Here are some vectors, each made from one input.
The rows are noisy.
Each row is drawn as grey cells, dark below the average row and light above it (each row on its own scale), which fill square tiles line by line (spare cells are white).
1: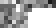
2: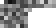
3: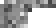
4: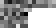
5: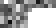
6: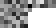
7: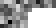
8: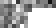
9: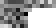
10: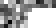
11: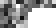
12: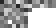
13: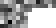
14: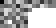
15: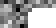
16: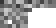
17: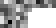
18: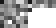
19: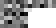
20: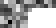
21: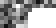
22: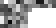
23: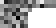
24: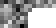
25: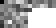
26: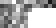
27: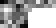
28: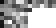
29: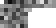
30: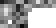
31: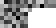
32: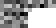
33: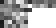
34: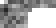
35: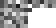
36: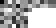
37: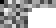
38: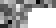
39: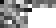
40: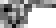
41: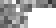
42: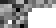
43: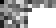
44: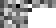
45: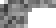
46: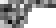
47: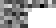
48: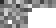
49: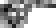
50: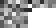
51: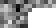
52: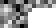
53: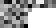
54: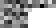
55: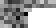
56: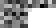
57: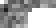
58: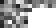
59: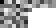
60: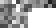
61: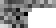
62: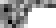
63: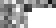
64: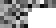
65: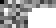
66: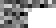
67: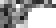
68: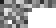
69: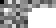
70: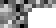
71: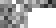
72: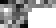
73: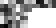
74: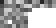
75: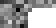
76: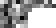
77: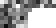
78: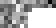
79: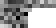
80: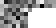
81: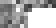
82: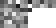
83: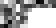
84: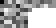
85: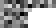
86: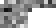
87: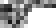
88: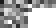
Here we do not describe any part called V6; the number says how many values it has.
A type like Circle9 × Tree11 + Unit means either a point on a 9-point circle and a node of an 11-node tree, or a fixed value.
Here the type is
Bool × (Line4 + V6).
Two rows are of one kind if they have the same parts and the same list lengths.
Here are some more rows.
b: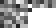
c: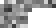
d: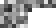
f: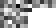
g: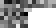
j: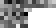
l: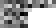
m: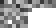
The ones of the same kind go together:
b, f, m
c, d, g, j, l

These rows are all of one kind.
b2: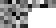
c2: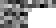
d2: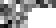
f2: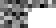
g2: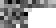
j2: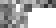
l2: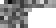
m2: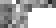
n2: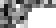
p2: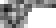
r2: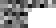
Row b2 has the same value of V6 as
j2 and m2.
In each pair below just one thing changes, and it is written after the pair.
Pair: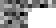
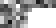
the true/false value
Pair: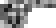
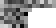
the true/false value
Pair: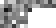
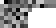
the true/false value
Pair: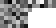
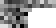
the value of V6
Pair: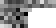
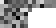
the value of V6
